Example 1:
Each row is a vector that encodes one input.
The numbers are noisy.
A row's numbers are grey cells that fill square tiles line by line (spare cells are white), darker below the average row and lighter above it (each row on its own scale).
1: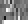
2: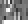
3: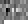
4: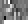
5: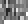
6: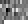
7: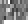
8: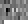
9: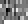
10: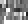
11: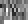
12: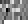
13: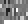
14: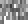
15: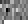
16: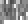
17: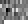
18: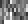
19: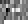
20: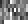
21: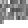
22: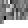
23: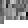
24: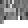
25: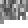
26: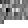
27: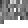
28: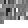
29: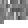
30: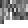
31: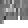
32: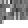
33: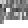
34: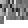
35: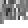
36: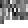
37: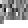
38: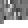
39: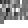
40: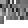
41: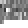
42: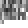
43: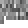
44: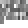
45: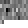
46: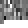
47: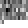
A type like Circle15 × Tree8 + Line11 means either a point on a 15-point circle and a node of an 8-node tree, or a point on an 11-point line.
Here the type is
Line4 + Line5.
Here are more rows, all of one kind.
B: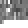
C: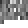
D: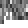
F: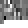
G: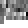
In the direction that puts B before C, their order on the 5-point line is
F, B, G, C, D.
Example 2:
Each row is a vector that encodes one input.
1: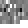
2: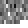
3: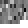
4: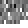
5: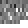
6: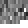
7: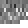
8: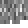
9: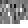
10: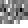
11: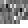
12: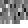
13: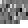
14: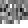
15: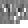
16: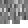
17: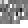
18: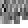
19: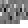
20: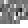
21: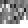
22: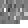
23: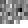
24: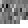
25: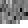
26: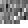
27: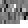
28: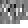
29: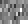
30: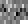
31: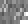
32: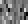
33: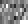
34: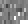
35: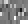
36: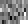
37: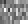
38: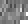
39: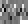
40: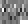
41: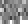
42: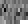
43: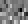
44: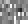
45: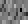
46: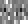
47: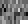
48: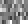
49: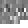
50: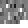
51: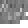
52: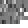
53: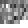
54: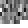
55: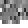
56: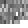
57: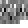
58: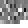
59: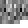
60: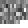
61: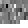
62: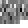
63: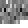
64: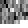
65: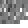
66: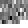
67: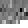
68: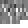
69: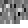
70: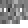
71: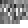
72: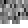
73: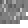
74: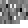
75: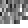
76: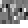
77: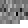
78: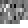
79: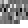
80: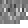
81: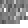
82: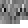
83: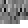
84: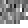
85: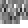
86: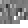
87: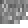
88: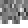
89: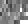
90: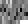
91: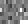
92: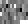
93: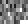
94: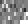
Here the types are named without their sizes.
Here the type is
Bool × Line.
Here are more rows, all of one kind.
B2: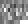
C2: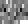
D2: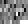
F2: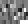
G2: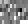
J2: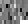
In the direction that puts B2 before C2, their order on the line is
D2, B2, C2, G2, J2, F2.
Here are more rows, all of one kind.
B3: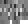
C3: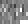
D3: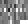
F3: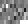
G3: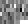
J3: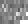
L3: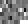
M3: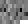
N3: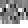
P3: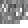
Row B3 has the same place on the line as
D3 and M3.
